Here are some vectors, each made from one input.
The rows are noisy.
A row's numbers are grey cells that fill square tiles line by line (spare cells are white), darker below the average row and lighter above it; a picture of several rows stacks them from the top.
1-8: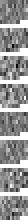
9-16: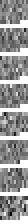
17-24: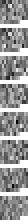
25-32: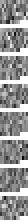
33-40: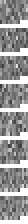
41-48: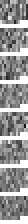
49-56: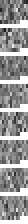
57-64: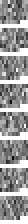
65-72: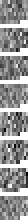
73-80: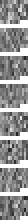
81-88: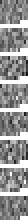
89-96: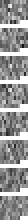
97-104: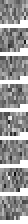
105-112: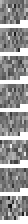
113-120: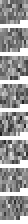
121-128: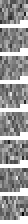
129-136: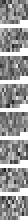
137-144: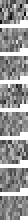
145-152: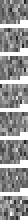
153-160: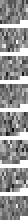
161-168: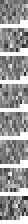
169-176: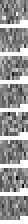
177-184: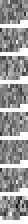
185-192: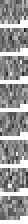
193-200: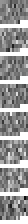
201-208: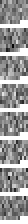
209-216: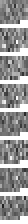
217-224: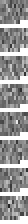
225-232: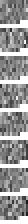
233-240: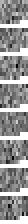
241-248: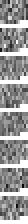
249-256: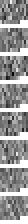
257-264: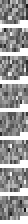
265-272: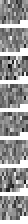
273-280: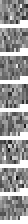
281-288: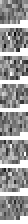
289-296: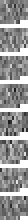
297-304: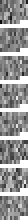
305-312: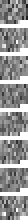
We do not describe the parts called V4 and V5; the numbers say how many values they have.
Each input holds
a value of V5, together with either a point on a 7-point line and a value of V4, or a list of up to two points on a 6-point line.
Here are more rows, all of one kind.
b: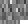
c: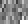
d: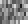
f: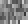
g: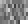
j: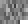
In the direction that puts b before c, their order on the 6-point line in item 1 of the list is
d, g, b, j, f, c.
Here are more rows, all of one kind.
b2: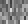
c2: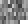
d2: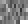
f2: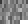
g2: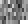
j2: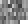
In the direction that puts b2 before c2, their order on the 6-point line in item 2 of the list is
b2, g2, d2, f2, c2, j2.
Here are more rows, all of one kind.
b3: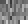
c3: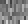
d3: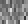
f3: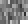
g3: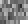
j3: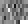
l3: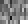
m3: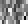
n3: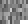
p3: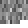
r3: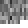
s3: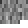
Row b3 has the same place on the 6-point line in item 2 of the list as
p3 and s3.
